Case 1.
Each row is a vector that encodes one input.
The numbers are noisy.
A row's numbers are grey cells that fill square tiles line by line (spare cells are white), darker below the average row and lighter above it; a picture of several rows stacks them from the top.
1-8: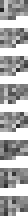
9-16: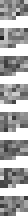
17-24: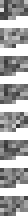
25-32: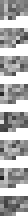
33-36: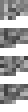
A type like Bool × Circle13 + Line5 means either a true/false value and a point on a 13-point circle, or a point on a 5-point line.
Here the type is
Bool × Bool × Bool.
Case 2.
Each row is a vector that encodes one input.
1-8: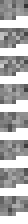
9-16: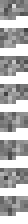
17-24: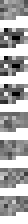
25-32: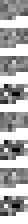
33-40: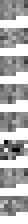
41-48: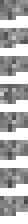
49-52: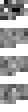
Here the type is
Bool × Bool × Bool + Unit.
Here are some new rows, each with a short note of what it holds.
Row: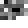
a fixed value
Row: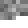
three true/false values
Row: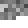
three true/false values
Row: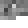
three true/false values
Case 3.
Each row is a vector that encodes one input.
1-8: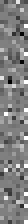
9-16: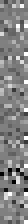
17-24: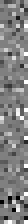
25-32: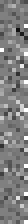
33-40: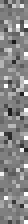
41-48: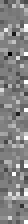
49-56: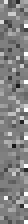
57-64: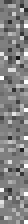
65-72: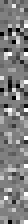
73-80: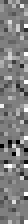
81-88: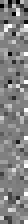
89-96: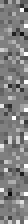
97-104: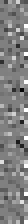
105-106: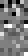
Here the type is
Bool × Bool × Bool × Bool × Bool + Unit.
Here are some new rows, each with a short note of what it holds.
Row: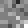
five true/false values
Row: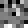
a fixed value
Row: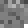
five true/false values
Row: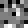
a fixed value
